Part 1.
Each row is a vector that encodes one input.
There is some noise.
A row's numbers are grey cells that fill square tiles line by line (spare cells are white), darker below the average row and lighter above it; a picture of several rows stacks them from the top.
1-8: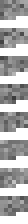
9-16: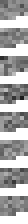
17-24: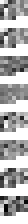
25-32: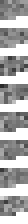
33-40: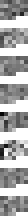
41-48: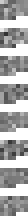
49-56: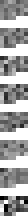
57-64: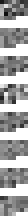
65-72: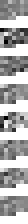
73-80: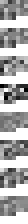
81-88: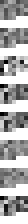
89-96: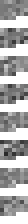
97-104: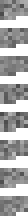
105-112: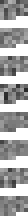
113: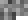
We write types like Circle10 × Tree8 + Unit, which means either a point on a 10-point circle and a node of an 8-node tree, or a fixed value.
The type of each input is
Line9.
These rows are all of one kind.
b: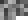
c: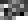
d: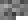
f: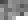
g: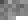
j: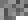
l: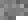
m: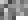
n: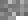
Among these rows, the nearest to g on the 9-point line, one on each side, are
f and n.
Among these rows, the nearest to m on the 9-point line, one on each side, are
d and l.
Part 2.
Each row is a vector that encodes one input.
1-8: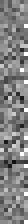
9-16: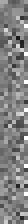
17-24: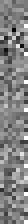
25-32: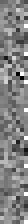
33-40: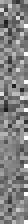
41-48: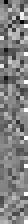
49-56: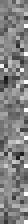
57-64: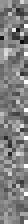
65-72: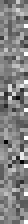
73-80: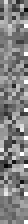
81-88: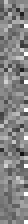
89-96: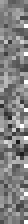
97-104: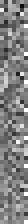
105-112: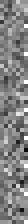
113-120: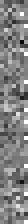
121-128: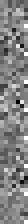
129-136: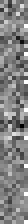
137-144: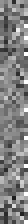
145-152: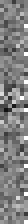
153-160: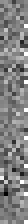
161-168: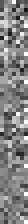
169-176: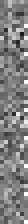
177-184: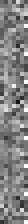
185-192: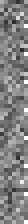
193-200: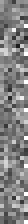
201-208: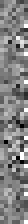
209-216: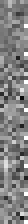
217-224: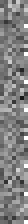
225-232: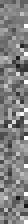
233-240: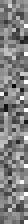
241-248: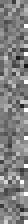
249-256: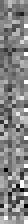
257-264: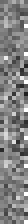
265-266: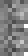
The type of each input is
Line3 × Line3.
